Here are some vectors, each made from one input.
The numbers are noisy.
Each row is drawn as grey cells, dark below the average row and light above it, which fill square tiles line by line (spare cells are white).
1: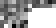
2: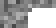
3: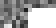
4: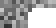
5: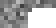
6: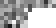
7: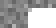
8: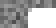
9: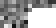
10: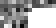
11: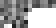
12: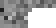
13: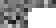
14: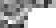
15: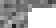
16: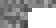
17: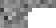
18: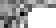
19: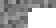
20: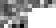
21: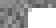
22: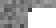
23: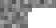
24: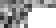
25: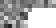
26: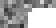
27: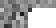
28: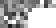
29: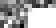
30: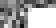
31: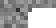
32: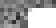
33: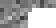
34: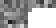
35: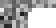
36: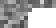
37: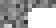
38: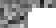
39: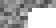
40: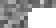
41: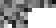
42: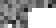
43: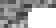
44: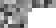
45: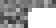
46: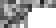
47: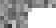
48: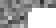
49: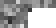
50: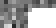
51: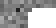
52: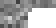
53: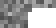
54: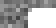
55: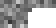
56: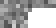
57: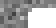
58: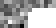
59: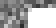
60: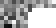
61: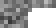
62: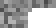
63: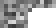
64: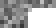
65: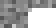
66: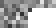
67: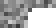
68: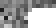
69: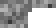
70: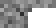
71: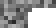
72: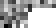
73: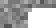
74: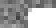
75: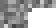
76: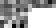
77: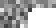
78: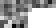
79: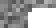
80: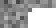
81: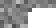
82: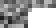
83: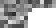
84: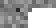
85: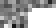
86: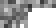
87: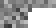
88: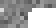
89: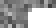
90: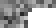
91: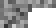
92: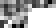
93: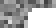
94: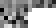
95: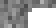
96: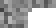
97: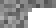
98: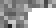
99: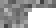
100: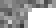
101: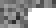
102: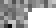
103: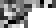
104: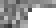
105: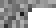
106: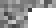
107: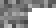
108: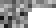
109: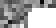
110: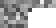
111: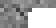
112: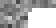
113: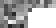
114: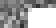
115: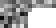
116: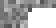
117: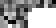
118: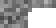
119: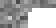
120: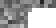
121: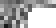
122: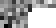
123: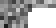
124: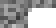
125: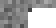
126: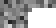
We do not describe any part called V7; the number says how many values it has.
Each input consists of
one of 9 labels, together with either a node of a 9-node tree, or a value of V7.
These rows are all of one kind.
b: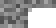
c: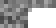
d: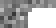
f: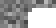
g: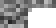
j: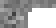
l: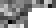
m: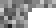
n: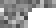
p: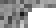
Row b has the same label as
c, d, g and m.
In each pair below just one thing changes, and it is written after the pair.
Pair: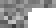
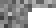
the label
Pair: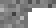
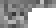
the label
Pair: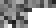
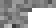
the value of V7
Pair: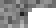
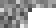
the label
